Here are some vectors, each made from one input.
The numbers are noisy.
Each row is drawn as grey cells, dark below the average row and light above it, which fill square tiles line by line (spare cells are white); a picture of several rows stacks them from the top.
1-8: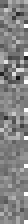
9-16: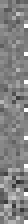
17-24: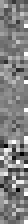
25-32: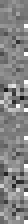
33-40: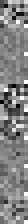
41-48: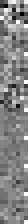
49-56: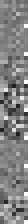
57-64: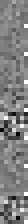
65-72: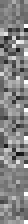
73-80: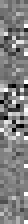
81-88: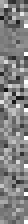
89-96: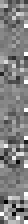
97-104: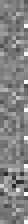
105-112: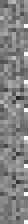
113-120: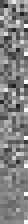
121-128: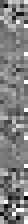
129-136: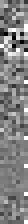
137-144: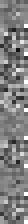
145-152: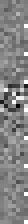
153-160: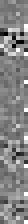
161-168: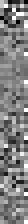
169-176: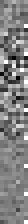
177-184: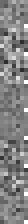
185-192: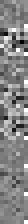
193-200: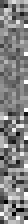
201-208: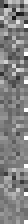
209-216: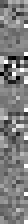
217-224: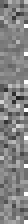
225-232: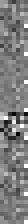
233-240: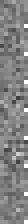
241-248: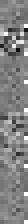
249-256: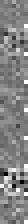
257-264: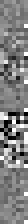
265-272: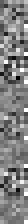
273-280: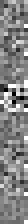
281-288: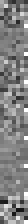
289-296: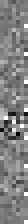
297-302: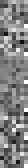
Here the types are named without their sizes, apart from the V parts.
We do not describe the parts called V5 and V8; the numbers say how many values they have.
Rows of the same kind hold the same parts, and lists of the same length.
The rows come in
2 kinds.
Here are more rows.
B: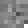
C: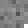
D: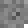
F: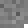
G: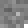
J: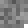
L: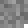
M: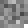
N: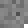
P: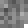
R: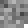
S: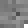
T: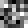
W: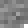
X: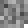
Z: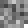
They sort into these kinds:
B, C, R, W
D, F, G, J, L, M, N, P, S, T, X, Z

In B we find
a node of a tree, a true/false value, a value of V5 and a value of V8.
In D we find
a node of each of two trees, a true/false value and a value of V5.
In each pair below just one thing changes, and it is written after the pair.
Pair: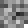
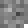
the value of V8
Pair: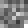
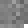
the value of V8
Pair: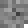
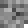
the node of the tree
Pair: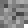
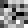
the node of the tree
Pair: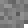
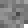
the value of V8
